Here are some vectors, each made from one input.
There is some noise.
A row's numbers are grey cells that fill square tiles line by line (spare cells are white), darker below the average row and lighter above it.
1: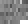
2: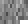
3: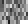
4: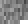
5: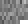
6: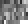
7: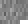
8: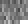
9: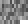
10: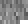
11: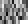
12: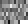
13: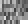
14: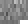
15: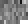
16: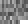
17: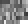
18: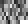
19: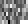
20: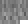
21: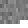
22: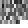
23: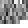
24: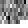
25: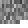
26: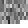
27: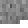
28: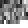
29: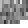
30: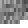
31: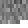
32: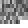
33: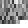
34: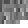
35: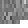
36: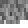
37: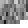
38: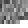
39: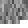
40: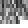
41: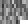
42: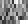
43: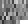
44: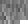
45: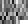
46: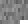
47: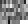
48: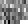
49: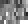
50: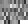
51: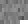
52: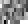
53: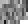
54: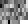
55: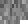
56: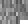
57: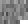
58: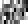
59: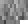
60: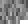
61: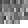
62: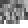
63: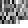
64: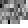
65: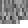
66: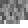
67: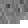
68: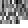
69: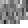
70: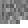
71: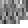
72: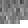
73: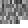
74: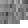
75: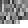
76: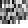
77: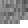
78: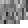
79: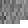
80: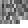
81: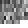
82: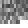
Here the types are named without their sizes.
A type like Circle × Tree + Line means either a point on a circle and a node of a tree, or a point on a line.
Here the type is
(Bool × Bool × Bool × Bool + Unit) × Line + Label.
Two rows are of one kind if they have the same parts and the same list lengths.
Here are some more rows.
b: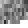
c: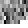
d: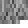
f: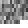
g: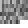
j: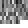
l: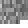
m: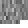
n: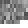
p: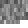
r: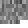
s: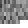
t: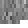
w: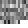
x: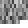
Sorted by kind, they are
b, d, g, j, l, m, n, p, r, t, x
c, w
f, s

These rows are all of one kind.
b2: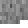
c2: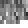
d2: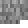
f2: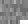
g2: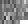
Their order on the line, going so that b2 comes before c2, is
d2, b2, g2, c2, f2.
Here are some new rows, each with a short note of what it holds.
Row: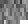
a point on a line and four true/false values
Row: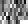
a label
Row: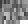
a point on a line
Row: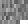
a point on a line and four true/false values
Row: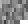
a point on a line and four true/false values
